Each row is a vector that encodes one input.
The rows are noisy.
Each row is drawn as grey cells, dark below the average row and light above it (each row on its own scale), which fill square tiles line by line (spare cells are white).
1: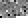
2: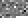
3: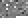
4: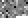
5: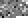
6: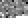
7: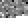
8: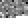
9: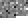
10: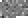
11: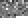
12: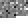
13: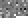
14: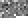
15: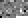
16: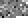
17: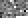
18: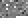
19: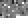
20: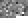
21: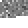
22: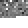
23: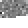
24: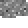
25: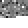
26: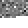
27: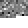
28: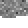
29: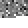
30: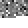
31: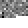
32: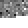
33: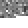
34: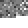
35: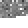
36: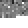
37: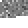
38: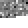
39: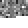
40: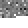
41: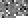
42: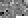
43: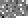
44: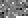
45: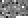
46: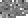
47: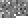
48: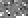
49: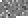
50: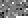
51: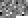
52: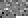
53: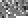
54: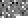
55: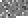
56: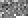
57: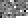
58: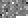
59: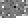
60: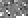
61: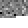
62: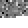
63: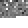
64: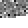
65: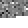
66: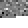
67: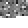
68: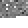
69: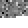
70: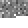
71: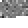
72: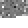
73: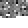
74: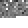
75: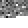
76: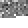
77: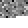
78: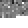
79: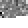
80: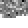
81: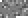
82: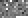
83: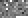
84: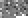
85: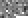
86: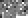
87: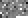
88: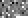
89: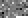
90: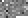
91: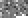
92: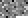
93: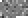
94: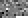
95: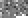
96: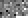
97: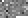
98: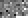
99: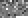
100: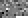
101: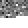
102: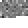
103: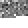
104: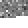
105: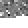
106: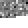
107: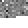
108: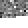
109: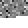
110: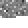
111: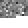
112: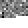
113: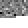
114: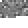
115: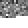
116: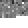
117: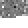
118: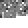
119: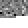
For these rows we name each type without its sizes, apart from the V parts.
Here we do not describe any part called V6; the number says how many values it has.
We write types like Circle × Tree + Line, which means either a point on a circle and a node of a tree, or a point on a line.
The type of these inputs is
(Bool × Bool × Bool + V6) × Label.
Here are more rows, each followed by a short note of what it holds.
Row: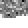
a label and a value of V6
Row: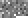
a label and a value of V6
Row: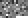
a label and a value of V6
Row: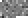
a label and three true/false values
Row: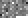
a label and three true/false values
